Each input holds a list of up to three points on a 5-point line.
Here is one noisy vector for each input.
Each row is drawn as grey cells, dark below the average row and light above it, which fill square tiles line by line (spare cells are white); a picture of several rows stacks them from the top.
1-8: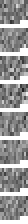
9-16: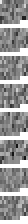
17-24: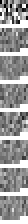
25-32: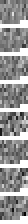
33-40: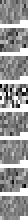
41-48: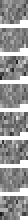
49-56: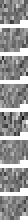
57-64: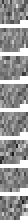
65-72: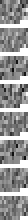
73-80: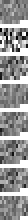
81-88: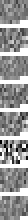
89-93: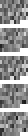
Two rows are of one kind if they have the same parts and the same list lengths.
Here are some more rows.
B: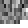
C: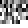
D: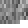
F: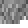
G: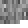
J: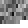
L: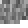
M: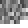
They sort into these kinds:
B, M
C
D, J
F, G, L

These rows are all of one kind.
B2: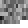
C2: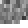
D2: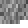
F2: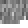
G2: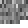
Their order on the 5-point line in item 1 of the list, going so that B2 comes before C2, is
B2, C2, F2, D2, G2.
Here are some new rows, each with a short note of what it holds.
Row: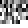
the empty list
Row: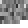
a list of two items
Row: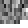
a list of one item
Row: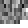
a list of one item
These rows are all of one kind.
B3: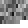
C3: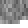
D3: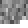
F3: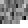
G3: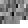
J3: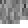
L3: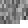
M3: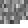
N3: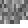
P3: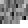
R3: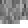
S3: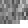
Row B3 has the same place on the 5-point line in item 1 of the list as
F3, G3 and P3.
